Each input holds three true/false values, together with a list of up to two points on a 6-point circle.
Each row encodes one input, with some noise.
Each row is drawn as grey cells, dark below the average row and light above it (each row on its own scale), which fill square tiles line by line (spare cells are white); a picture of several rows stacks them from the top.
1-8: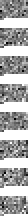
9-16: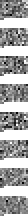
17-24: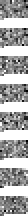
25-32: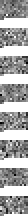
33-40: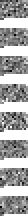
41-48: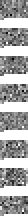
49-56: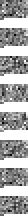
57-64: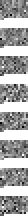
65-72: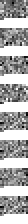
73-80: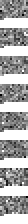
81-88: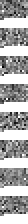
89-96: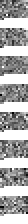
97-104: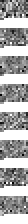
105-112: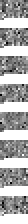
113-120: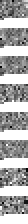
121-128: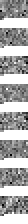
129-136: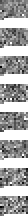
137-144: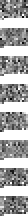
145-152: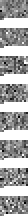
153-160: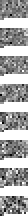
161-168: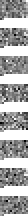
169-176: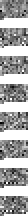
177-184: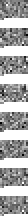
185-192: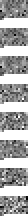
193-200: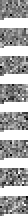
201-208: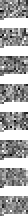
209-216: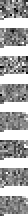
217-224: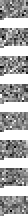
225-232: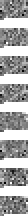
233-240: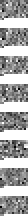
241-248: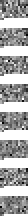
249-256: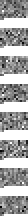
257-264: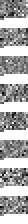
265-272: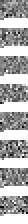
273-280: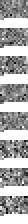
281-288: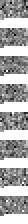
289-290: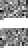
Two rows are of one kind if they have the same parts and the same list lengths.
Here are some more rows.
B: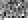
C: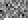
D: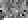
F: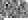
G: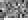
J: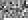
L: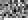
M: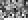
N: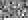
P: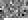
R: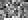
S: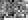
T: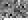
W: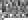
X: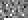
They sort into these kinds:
B, L, M, R, T, W, X
C, D, G, P
F, J, N, S

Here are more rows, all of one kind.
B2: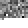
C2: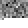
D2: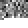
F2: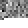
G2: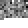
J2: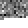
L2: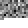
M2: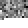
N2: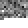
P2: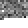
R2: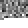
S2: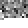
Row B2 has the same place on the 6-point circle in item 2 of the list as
D2, J2 and N2.
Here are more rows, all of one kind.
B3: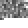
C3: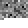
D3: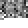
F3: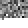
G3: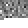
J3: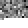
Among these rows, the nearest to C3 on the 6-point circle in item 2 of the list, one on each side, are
D3 and G3.
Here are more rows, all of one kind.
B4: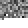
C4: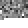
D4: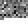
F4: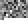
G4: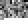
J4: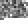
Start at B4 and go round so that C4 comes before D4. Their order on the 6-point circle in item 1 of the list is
B4, C4, J4, F4, G4, D4.
